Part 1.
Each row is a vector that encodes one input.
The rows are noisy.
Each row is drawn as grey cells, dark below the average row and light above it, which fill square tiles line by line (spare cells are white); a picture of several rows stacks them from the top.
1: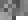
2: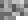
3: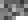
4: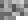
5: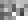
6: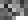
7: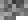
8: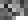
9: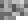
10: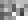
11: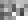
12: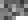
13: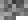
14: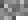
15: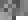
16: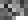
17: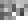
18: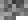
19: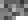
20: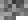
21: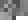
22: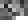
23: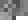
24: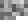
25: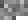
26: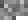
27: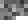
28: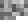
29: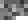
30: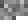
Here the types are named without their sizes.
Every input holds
a point on a line.
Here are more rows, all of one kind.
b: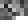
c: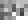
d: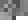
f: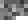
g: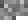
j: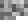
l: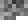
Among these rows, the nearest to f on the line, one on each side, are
b and l.
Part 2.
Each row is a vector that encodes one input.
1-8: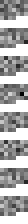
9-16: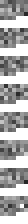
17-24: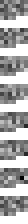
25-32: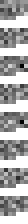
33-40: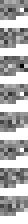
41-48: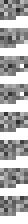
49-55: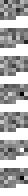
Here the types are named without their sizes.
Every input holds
three true/false values.
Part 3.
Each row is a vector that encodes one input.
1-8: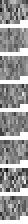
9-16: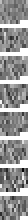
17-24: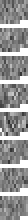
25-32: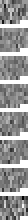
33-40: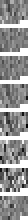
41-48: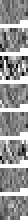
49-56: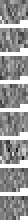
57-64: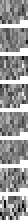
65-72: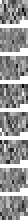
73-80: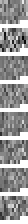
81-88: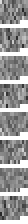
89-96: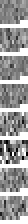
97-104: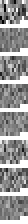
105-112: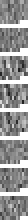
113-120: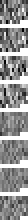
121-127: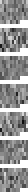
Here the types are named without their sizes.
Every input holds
a point on a circle.
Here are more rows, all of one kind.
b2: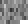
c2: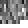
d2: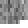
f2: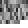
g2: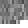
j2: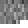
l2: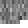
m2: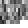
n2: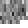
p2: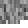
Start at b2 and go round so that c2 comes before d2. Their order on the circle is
b2, p2, m2, c2, j2, g2, l2, d2, f2, n2.
